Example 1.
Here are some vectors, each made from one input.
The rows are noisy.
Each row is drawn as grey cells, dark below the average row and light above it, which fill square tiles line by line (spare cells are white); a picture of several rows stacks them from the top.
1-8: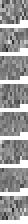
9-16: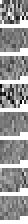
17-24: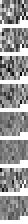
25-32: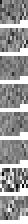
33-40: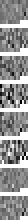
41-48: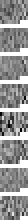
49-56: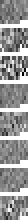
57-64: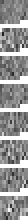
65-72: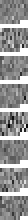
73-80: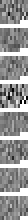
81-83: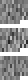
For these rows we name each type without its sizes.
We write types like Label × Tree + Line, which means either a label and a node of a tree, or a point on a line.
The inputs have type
List(Circle).
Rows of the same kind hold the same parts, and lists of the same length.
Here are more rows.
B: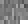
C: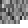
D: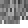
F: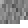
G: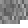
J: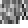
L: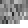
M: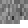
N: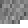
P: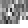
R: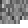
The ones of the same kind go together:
B, C, D, G, N, R
F, J, M
L, P

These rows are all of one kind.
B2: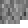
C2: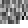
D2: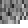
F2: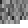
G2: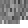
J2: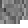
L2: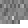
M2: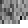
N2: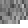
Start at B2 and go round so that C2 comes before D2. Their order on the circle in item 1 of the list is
B2, C2, M2, L2, N2, D2, J2, G2, F2.
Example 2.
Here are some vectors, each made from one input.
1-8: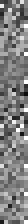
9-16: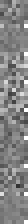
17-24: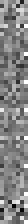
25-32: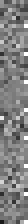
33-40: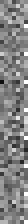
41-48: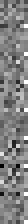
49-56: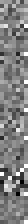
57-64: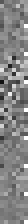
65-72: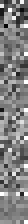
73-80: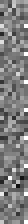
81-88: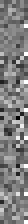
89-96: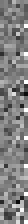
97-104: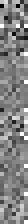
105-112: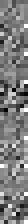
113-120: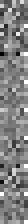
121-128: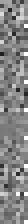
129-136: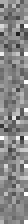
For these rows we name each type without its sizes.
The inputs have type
Bool × Line.
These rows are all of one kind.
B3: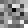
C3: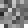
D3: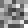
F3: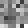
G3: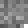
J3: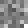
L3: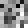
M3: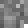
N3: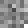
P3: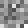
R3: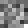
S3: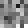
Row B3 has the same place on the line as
C3, L3, P3 and R3.
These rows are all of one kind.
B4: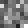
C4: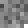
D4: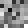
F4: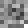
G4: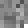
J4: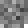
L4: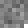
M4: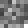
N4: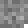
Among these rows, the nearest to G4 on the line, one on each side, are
B4 and N4.
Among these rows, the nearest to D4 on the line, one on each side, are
C4 and F4.
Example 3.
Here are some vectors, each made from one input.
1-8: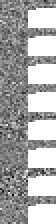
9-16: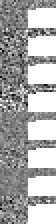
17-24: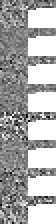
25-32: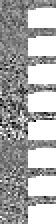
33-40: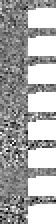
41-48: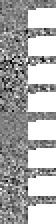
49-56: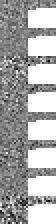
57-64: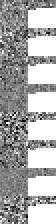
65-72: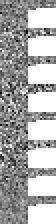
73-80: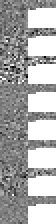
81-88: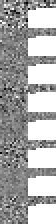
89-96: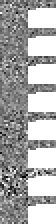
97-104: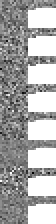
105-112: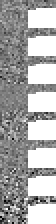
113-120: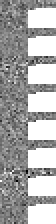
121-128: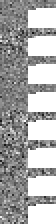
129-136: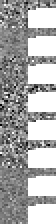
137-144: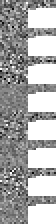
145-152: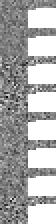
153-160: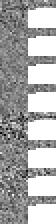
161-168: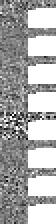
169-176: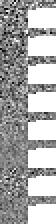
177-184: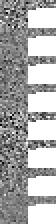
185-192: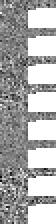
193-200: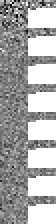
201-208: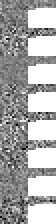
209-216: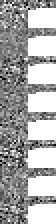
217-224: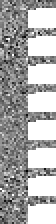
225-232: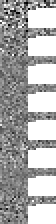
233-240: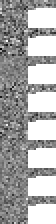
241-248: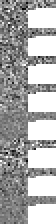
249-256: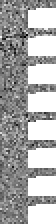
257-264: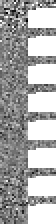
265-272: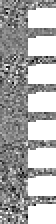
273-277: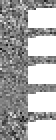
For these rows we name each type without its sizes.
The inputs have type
List(Line).
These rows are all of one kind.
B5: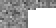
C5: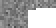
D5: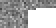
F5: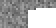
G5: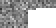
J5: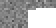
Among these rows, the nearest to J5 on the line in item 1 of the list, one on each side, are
B5 and F5.
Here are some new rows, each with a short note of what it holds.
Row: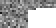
a list of one item
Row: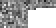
the empty list
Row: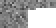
a list of one item
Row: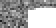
a list of two items
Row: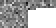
a list of one item
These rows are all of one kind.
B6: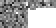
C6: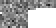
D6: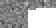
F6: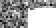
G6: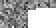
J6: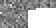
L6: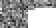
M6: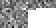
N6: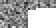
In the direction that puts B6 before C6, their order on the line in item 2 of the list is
D6, B6, G6, J6, F6, L6, C6, M6, N6.
